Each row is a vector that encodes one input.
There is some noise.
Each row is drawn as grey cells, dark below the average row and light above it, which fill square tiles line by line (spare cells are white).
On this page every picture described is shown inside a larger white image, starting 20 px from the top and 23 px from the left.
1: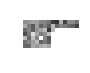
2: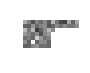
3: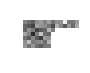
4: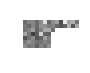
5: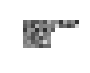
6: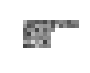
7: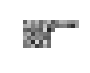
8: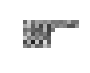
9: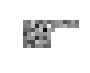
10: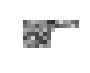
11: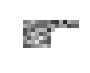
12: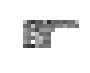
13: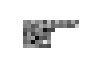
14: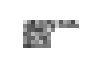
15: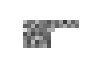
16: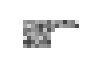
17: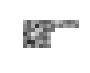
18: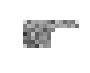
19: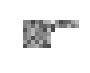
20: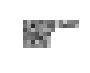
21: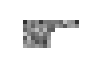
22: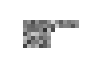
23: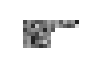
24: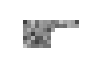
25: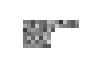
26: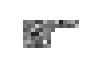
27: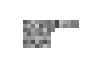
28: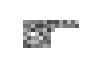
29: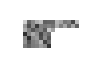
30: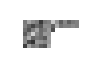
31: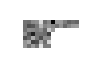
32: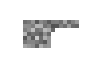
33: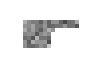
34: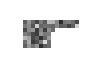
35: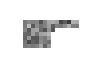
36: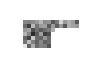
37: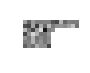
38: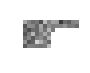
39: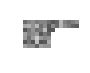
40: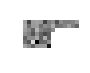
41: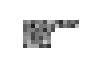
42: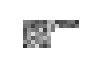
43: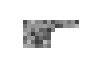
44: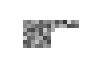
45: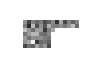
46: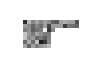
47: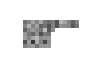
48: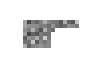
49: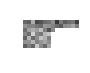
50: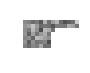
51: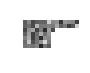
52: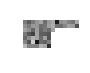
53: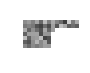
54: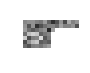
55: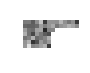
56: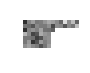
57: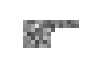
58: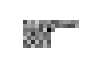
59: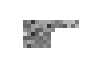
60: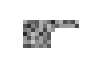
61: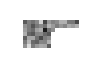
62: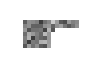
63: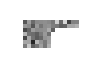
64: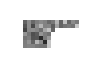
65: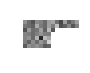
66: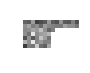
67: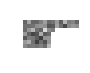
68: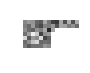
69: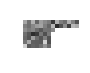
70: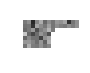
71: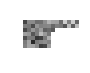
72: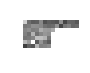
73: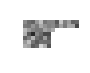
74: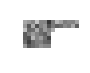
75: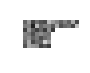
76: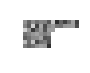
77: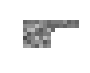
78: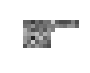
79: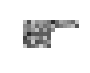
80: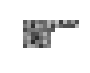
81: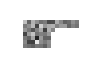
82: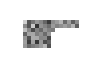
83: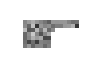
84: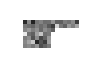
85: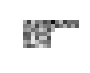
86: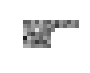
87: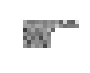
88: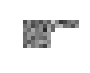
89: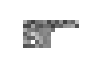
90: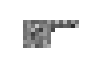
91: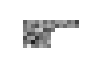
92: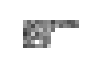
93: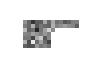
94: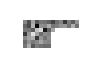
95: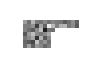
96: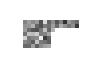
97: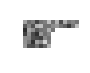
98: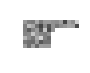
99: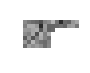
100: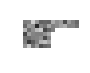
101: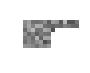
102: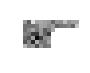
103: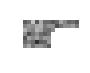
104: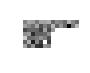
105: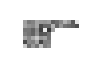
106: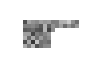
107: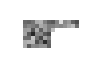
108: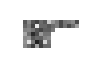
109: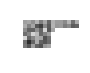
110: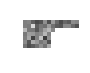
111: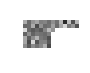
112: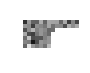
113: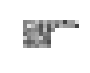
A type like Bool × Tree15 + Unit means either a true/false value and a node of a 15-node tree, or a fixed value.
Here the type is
(Bool × Bool × Bool × Bool + Unit) × Line13.
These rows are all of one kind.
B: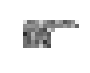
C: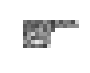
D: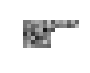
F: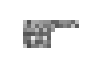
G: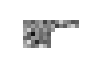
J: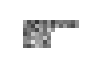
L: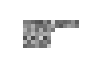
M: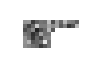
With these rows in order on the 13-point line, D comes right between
G and M.
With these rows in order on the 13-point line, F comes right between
B and G.
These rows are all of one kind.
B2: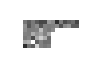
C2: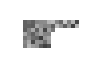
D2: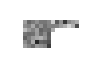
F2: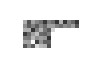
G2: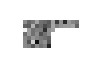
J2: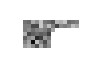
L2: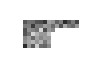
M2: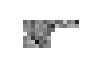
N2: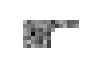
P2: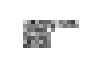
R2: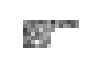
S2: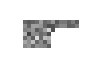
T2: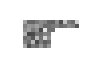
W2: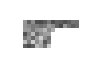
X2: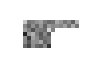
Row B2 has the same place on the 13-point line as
F2, L2, R2 and W2.
